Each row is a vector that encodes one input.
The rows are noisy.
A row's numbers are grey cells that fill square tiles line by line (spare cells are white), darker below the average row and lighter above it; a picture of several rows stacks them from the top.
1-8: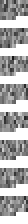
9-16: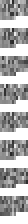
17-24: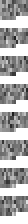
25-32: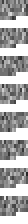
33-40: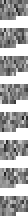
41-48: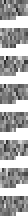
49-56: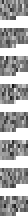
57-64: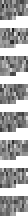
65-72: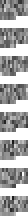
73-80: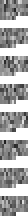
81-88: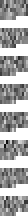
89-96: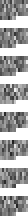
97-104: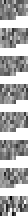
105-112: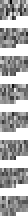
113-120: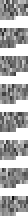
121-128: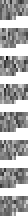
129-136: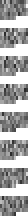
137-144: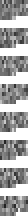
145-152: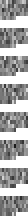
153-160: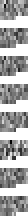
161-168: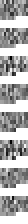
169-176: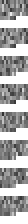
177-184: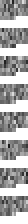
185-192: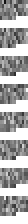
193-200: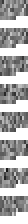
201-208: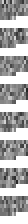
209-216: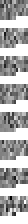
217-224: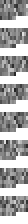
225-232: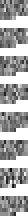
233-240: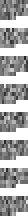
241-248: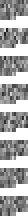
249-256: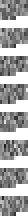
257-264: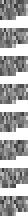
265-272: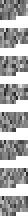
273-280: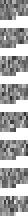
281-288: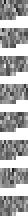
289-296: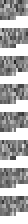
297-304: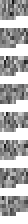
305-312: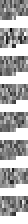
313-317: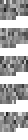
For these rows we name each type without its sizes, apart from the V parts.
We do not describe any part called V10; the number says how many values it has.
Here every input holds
either a point on a circle, or a fixed value, or a true/false value and a value of V10.
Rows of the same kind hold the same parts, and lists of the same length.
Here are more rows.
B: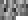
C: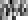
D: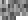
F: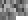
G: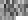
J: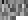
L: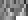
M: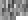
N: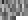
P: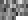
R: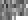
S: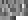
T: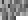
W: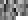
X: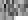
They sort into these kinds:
B, D, G, J, L, M, N, P, S, T, W, X
C
F, R

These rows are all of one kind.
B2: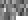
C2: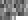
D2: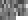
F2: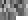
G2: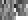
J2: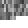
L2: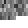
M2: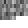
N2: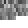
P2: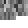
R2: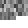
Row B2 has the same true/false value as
C2, J2 and M2.
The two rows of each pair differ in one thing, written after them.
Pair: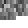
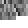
the value of V10
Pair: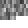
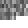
the value of V10
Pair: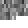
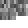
the true/false value
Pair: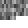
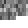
the true/false value
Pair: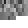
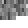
the value of V10
